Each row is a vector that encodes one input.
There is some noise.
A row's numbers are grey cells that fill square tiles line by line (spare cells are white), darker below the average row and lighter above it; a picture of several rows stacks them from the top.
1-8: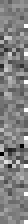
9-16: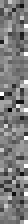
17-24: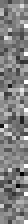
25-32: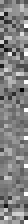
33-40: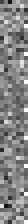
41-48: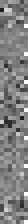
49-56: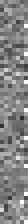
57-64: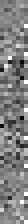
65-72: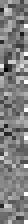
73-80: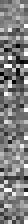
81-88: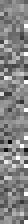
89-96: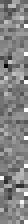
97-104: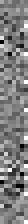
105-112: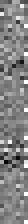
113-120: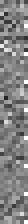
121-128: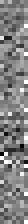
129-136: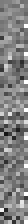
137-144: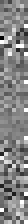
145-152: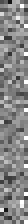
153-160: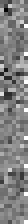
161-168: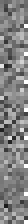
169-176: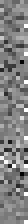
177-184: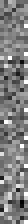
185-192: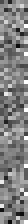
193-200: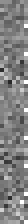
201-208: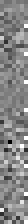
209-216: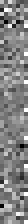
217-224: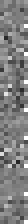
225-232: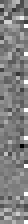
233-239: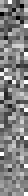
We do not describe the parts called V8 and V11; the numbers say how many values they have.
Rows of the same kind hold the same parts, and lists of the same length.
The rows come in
2 kinds.
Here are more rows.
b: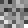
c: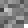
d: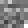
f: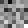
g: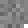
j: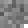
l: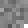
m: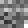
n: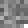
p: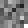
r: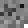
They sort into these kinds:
b, c, d, f, g, j, l, m, n
p, r

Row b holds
a true/false value, a value of V8 and a value of V11.
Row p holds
a point on a 7-point line.
